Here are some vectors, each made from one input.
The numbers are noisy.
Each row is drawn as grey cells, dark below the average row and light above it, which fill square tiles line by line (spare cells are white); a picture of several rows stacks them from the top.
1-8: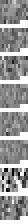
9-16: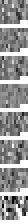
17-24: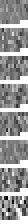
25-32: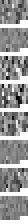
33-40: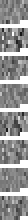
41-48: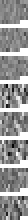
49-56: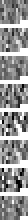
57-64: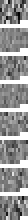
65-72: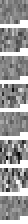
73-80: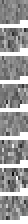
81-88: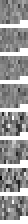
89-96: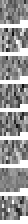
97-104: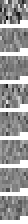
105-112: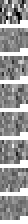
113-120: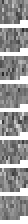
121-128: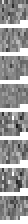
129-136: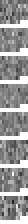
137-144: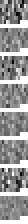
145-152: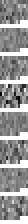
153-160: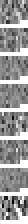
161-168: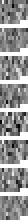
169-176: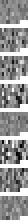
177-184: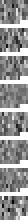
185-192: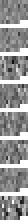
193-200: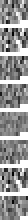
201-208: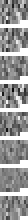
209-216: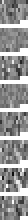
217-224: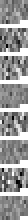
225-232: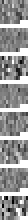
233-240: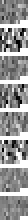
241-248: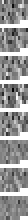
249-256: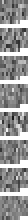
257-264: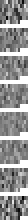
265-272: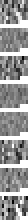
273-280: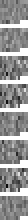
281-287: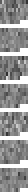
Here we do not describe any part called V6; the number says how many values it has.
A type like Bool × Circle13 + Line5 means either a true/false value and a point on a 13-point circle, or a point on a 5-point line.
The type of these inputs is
Bool × (Line4 + V6) + List2(Line9).
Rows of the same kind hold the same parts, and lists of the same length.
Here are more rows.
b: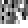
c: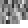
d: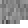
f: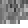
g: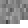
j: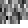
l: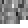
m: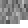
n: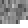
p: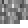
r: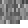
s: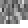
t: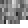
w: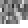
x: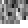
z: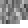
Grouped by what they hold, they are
b, j
c, d, g, l, m, p, z
f, r, x
n, s, w
t

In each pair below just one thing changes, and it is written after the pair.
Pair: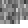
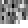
the true/false value
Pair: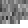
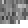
the value of V6
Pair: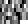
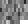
the value of V6
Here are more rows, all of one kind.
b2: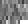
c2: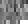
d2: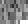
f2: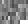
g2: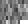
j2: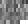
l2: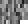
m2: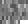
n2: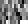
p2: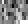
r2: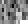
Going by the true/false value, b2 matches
f2, g2, m2 and n2.
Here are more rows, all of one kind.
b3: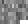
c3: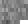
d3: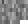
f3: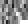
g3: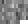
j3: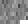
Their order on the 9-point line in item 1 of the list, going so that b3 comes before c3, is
j3, g3, b3, d3, c3, f3.
